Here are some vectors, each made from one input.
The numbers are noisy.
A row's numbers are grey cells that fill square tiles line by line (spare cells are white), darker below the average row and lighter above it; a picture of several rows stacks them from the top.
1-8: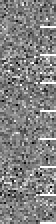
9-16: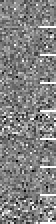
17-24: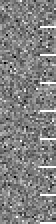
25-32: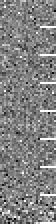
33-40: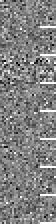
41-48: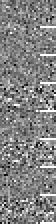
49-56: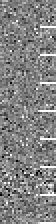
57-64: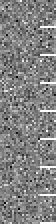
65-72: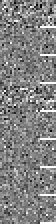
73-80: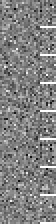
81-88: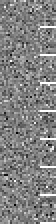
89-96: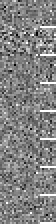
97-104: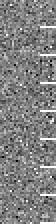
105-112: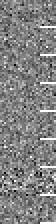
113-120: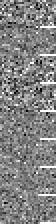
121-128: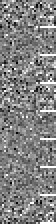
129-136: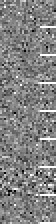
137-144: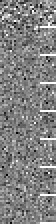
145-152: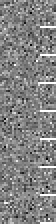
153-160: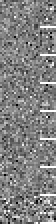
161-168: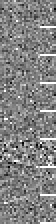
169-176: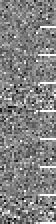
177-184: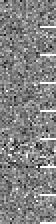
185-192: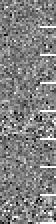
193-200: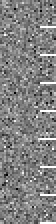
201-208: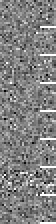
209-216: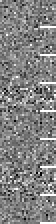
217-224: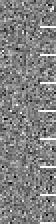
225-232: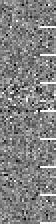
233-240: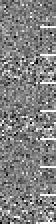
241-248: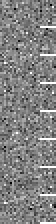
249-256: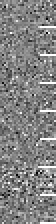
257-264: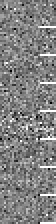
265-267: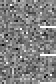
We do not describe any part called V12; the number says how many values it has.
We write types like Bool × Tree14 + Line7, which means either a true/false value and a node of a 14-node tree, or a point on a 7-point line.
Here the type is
Bool × (Label5 + Line11) × V12.
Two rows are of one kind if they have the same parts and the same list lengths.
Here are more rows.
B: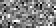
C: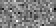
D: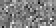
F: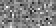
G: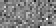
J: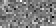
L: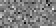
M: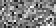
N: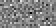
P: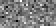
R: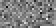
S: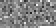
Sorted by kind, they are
B, C, D, F, N, S
G, J, L, M, P, R

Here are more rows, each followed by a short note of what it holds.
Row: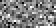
a point on an 11-point line, a true/false value and a value of V12
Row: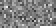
a point on an 11-point line, a true/false value and a value of V12
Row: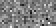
a point on an 11-point line, a true/false value and a value of V12
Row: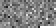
one of 5 labels, a true/false value and a value of V12
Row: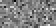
one of 5 labels, a true/false value and a value of V12
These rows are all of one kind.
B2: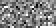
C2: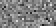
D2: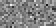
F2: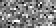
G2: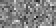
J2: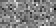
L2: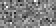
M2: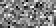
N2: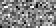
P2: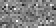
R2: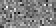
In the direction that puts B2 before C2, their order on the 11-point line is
D2, N2, B2, M2, L2, R2, C2, P2, J2, F2, G2.
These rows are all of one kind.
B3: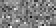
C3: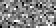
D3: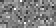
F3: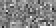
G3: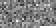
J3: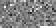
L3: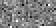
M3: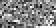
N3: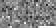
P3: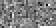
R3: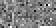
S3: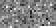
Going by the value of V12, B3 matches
L3, N3, P3 and R3.
